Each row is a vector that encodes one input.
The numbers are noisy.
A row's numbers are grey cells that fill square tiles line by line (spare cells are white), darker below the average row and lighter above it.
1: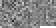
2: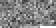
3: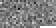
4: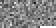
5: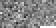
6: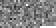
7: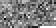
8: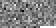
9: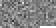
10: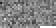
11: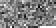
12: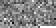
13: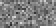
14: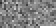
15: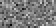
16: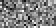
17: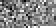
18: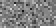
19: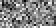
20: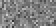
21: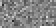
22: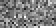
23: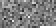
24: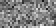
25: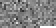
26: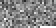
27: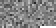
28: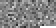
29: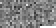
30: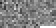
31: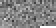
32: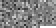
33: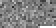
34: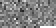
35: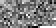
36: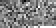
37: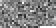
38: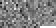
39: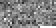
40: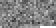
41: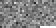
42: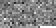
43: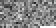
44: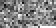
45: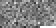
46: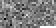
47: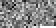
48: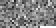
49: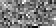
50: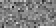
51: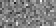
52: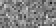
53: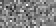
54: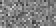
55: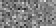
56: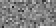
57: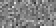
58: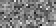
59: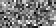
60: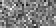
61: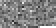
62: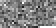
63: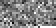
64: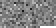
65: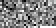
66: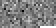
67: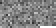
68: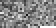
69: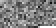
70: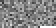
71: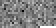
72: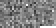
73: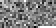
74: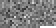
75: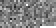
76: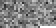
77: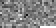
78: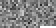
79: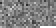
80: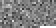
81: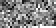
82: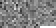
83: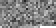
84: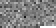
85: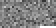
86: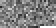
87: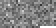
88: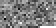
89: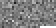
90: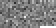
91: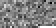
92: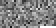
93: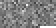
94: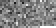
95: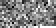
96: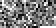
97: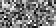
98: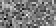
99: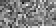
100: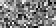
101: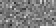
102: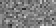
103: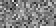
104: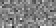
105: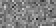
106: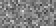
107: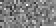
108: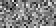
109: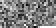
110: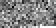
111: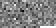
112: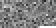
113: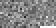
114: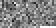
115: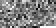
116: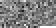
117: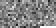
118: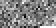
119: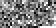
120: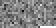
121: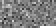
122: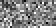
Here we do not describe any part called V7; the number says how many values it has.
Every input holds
a point on an 8-point line, together with either a point on a 6-point line, or a value of V7.
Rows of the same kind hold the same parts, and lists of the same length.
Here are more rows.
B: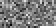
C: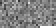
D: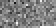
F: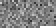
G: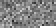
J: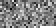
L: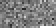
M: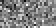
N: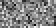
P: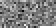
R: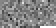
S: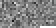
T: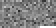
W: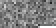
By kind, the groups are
B, C, D, L, P, T
F, G, J, M, N, R, S, W

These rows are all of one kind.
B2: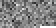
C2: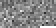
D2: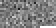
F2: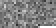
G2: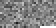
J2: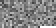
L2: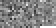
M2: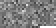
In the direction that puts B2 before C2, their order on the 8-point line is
L2, D2, M2, F2, B2, C2, J2, G2.
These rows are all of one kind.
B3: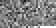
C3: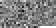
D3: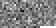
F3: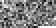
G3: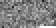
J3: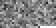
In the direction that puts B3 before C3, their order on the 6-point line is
B3, F3, G3, C3, D3, J3.
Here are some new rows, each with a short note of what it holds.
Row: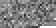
a point on an 8-point line and a value of V7
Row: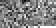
a point on a 6-point line and a point on an 8-point line
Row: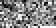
a point on an 8-point line and a value of V7
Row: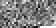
a point on an 8-point line and a value of V7
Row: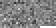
a point on a 6-point line and a point on an 8-point line
